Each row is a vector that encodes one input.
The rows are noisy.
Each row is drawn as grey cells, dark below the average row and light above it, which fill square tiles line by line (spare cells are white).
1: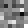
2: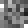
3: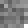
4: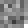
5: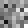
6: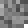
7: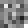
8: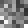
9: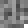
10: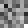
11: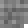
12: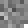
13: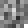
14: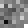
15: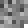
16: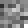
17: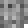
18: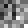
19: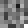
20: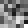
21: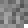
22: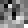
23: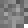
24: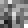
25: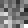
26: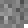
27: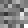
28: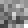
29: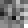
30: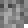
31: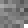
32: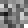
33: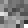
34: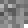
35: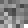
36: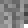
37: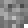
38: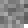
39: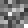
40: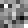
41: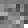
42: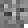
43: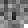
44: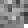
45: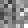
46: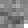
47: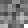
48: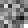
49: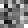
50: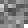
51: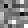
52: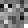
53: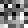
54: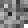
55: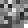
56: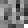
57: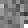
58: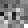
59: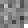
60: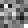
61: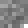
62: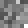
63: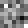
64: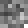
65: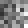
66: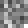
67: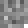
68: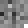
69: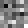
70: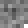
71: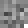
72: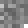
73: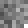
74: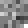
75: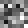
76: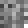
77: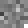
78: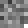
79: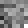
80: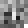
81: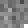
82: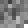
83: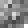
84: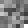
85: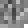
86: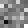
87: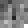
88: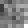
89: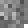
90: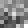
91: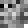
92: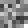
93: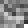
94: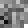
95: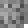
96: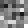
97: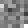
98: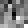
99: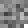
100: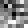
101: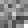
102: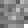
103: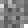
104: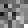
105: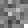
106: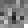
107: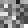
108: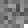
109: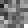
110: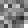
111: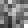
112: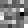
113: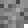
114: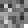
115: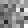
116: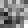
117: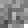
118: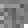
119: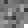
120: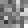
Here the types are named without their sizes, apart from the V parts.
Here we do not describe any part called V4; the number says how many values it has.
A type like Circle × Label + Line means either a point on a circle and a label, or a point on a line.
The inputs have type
List(Bool × V4).
